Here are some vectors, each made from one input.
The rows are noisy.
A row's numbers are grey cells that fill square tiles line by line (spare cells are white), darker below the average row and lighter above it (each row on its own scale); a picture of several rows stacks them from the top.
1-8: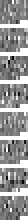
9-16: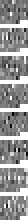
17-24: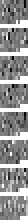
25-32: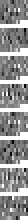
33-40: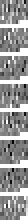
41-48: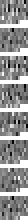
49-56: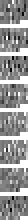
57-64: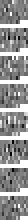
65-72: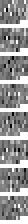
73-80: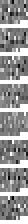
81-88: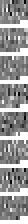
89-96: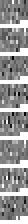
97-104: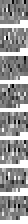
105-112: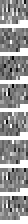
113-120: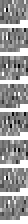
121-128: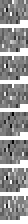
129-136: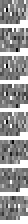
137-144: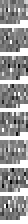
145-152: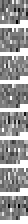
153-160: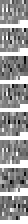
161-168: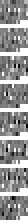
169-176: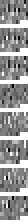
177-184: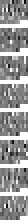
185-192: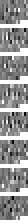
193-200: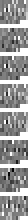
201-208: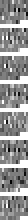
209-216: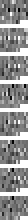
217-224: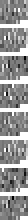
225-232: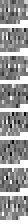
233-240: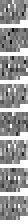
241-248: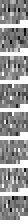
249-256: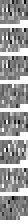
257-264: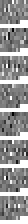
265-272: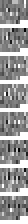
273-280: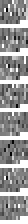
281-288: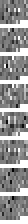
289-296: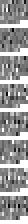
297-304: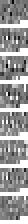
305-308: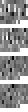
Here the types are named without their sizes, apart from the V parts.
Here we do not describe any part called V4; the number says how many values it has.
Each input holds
a true/false value, together with either a point on a line, or a value of V4.
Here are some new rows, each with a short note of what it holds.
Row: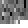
a true/false value and a value of V4
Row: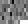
a true/false value and a value of V4
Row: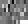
a true/false value and a value of V4
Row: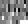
a point on a line and a true/false value
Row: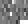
a point on a line and a true/false value
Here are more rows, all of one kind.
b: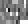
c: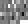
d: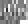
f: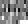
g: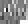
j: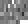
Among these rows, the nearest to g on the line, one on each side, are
f and j.
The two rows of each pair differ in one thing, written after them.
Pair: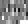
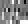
the true/false value
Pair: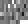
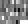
the true/false value
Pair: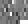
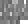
the place on the line
